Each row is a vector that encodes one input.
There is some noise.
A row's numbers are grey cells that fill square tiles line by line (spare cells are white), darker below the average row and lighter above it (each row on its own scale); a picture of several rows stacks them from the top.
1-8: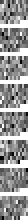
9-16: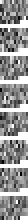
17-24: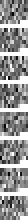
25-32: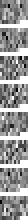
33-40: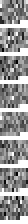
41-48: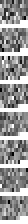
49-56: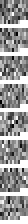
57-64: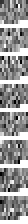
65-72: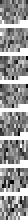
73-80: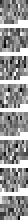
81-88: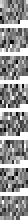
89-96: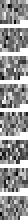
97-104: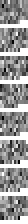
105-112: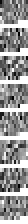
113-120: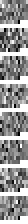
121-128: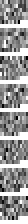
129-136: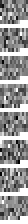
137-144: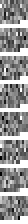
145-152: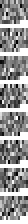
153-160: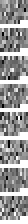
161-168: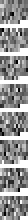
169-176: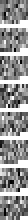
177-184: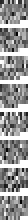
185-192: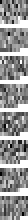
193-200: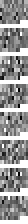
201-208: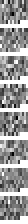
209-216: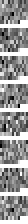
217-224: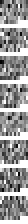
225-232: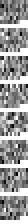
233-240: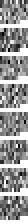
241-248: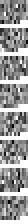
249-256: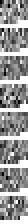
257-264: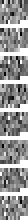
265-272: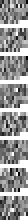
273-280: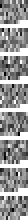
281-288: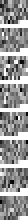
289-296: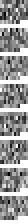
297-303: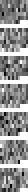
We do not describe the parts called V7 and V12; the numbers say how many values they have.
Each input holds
either a point on an 8-point circle and a true/false value, or a fixed value, or a value of V7 and a value of V12.
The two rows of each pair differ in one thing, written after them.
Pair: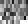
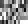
the value of V7
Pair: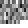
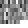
the value of V7
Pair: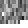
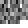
the value of V7
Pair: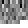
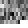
the value of V7
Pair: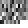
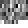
the value of V7
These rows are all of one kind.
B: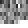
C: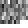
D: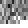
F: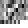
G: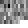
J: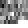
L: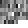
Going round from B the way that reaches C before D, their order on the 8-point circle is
B, F, C, G, J, L, D.
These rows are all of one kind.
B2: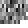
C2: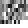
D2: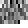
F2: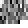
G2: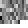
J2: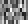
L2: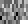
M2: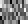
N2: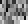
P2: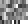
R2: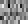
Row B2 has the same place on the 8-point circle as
F2, L2 and N2.
